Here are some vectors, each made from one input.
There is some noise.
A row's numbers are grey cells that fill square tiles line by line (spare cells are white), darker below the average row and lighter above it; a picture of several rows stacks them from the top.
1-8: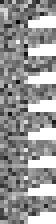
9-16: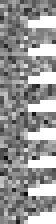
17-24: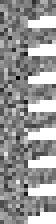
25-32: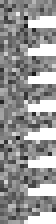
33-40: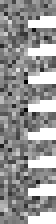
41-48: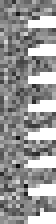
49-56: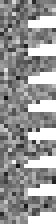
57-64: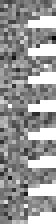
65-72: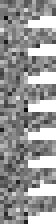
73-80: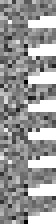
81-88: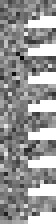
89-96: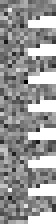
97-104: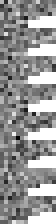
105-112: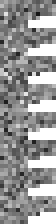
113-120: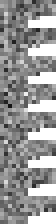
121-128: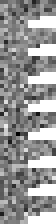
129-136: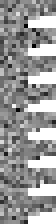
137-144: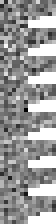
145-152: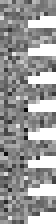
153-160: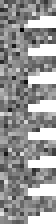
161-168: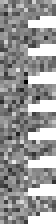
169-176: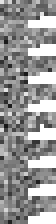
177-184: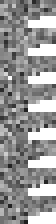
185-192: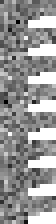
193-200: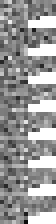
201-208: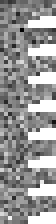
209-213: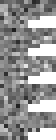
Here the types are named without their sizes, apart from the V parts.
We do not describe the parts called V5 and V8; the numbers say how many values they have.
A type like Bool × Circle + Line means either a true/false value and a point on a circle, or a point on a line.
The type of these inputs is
List(Line) + V5 × V8.
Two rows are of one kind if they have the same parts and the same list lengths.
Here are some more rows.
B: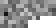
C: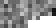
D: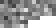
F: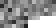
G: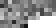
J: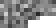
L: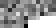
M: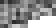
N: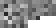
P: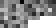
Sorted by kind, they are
B, C, N
D, M
F, G, L
J
P

